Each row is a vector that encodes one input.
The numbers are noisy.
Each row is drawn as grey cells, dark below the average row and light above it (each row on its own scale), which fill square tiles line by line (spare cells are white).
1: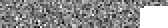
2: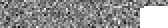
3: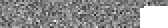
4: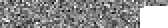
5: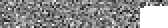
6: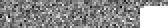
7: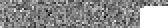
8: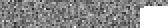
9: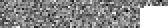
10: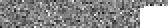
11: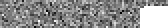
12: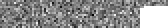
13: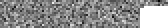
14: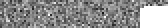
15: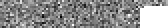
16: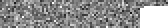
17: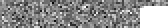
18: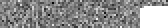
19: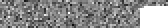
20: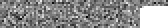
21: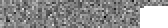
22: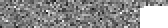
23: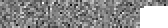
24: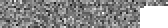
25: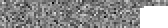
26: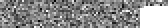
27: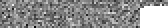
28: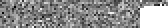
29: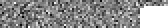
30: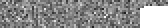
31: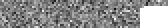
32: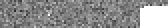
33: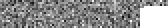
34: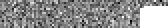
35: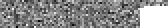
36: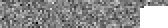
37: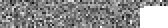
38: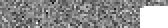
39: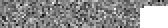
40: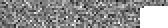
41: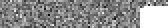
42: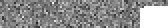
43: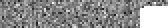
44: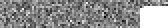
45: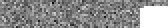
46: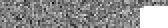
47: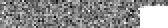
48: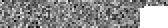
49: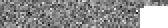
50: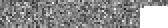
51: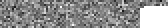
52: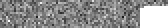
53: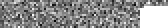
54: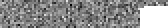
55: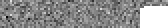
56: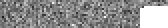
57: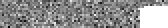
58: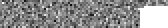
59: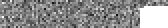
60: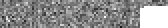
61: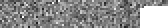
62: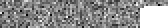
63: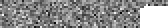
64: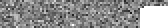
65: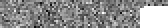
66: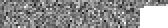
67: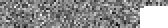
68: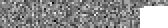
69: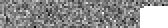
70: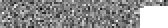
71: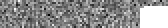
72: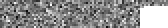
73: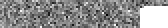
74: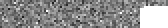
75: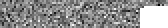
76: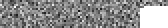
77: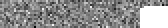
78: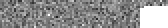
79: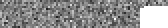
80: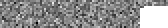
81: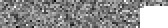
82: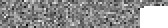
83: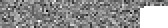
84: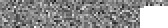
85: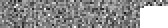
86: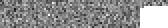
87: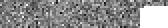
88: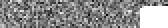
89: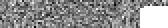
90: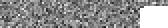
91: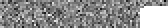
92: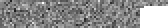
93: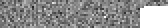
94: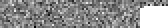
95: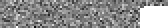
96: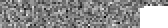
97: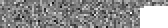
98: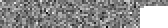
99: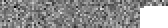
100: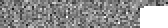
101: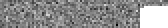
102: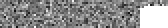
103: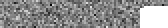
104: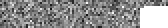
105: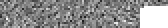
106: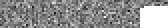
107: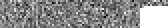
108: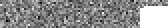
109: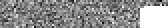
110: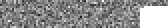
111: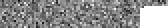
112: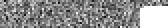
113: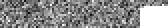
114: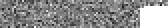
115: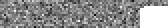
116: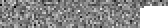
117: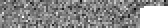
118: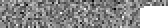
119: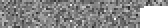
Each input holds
one of 11 labels, together with either one of 11 labels, or a node of a 10-node tree.
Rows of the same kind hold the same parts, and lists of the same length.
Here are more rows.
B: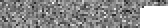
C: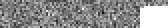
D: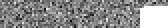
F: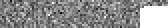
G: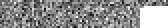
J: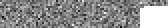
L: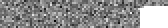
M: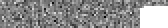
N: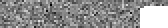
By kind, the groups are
B, C, J, L, M
D, F, G, N

